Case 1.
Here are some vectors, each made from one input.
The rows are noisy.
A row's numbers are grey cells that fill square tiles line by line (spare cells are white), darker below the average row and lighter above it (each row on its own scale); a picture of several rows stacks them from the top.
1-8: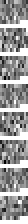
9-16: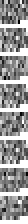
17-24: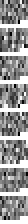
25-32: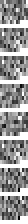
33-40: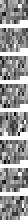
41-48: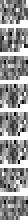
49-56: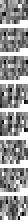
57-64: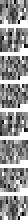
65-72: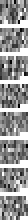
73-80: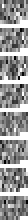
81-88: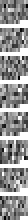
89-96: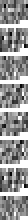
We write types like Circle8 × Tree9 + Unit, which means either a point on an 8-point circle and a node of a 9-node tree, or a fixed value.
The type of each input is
Label10.
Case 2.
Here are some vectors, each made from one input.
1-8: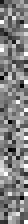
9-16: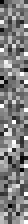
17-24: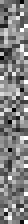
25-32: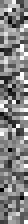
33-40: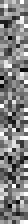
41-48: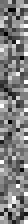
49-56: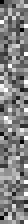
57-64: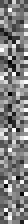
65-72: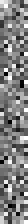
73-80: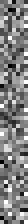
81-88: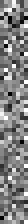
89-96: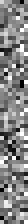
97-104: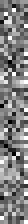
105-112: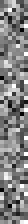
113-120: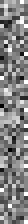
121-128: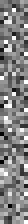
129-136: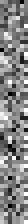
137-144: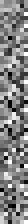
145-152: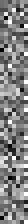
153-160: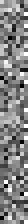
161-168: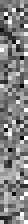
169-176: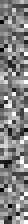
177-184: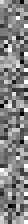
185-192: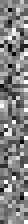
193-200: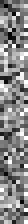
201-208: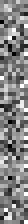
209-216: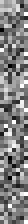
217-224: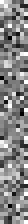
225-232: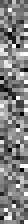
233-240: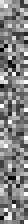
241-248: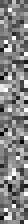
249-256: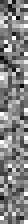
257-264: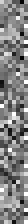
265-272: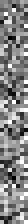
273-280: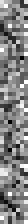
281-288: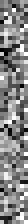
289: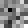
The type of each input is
Circle16 + Unit.
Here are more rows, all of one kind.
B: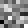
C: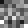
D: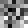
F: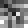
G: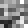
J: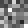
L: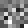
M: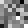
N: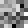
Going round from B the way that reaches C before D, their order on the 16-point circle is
B, L, M, N, J, C, F, D, G.
